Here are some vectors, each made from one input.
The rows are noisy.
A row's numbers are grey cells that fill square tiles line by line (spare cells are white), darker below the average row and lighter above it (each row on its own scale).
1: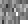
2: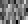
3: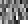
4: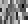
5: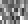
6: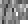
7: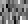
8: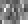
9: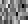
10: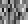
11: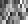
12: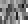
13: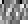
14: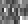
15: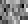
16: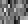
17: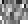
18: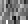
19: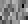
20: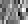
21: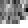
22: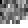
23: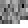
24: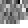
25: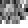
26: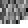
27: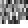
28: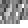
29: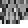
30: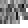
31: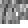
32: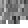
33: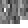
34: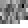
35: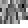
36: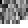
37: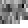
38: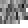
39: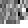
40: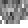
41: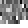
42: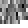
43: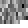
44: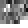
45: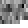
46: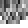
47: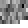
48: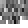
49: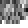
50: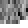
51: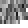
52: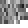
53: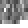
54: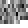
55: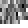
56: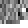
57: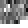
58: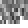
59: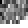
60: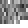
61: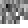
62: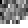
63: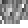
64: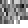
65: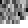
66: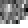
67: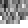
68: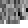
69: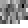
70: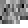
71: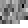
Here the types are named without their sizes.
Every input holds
a point on a line, together with either a point on a circle, or a fixed value.
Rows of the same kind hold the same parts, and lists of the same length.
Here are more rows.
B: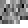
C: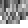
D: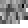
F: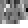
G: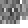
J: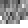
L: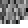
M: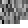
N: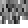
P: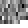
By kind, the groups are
B, D, P
C, F, G, J, L, M, N

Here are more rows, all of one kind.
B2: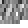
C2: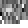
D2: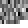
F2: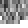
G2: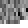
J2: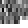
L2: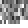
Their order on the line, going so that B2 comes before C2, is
J2, L2, D2, G2, B2, C2, F2.
